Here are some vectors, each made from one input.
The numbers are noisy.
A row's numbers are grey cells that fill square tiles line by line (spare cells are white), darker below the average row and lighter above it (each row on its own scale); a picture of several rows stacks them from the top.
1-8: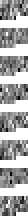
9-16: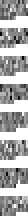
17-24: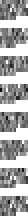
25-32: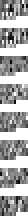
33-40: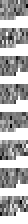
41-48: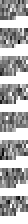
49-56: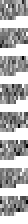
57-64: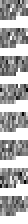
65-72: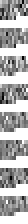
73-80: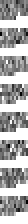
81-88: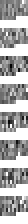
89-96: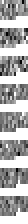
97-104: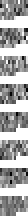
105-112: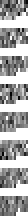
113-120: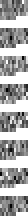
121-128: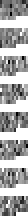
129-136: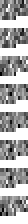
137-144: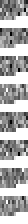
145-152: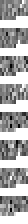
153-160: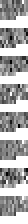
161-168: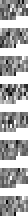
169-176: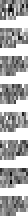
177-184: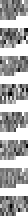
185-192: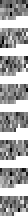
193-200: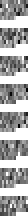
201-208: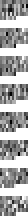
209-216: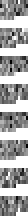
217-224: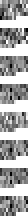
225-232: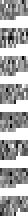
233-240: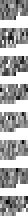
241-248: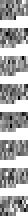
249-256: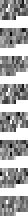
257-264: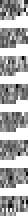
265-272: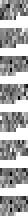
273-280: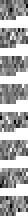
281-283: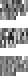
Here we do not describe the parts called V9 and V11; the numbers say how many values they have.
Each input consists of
either a fixed value, or a node of a 12-node tree, a true/false value, a value of V9 and a value of V11.
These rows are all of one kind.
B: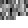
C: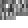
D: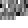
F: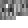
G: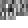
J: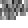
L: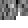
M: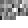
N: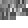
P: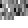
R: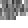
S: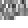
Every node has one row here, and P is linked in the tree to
B and G.
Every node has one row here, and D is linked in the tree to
G and L.
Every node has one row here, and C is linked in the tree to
J and M.
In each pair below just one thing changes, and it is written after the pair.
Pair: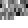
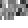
the true/false value
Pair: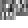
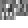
the true/false value
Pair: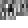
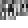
the node of the tree
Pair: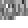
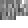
the value of V11
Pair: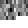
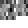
the node of the tree
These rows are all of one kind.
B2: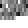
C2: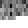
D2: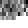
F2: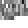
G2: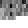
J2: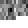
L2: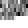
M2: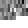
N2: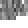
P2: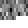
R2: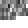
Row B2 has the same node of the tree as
D2, F2, J2 and M2.
